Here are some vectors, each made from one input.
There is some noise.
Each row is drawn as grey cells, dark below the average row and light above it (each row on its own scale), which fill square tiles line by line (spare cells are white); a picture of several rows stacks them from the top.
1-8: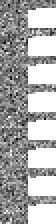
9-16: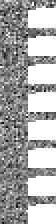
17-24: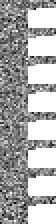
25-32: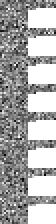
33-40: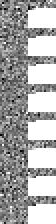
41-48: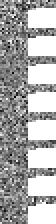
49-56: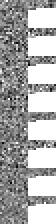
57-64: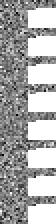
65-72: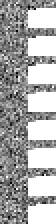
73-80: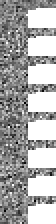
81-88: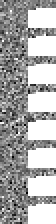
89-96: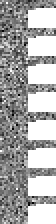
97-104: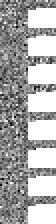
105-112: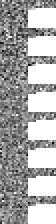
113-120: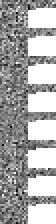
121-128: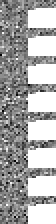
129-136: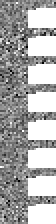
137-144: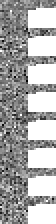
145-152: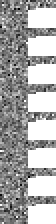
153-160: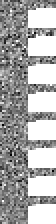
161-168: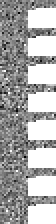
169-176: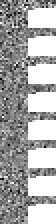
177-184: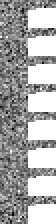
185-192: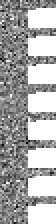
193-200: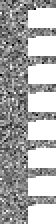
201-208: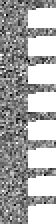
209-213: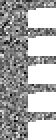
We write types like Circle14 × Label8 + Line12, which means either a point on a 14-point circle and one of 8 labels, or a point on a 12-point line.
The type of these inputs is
(Circle9 + List2(Circle10)) × Label9.
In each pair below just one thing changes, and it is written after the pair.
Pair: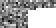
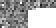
the label
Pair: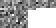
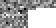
the place on the 10-point circle in item 1 of the list
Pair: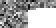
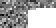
the place on the 10-point circle in item 1 of the list
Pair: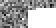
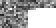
the label
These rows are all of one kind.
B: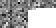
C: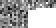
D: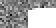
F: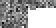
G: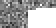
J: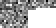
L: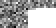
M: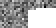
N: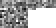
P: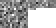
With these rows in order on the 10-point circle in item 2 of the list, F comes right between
G and M.
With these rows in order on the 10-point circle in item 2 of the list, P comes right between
J and M.
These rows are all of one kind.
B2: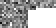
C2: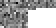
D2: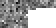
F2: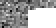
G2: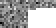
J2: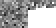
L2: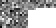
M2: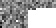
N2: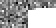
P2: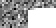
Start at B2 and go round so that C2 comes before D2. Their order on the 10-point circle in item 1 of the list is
B2, C2, P2, N2, M2, D2, L2, F2, J2, G2.
